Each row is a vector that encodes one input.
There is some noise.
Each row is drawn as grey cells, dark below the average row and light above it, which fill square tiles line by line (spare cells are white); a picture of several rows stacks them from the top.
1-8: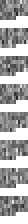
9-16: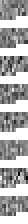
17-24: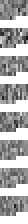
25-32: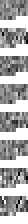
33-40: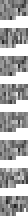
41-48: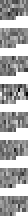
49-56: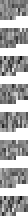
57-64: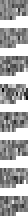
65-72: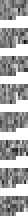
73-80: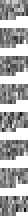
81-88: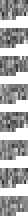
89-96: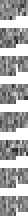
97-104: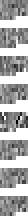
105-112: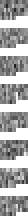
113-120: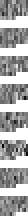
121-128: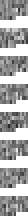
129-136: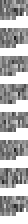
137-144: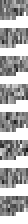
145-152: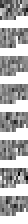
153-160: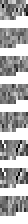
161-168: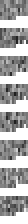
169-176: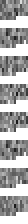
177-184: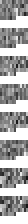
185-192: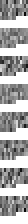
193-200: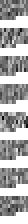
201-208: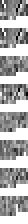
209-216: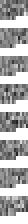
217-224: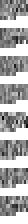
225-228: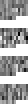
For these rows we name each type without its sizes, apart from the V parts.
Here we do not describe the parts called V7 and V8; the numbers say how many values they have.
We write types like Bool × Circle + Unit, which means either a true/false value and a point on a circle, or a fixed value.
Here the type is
Bool × V8 + Line × Tree + V7.
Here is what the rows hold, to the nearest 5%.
About 40% of them hold a point on a line and a node of a tree. About 40% of them hold a true/false value and a value of V8. The rest hold a value of V7.
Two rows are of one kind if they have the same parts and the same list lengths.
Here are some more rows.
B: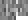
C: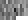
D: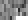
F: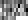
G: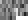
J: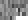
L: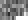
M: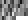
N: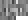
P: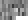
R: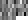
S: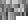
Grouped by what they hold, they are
B, D, G, J, N, P
C, L, R
F, M, S

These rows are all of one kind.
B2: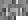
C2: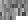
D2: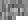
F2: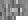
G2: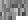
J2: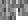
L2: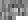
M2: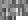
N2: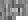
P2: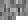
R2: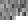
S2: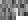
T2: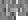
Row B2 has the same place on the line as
F2, P2 and T2.
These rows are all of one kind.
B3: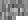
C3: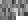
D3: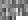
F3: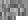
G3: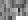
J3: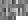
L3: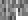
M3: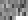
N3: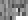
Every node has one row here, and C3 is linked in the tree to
J3.
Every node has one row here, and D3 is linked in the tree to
J3.
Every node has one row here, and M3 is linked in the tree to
G3.
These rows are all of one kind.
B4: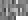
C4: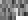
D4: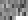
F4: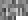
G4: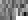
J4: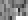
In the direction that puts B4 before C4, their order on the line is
B4, F4, C4, J4, D4, G4.
